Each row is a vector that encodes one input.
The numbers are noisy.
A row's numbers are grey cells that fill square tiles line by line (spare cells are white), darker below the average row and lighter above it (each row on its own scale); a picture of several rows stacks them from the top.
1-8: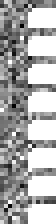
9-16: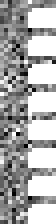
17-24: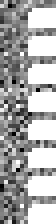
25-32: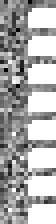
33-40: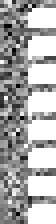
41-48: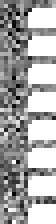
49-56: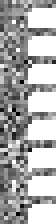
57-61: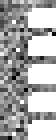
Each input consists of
a point on a 5-point line and a true/false value.
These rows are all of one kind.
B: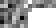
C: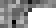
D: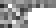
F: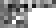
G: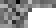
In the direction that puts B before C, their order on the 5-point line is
F, D, B, G, C.
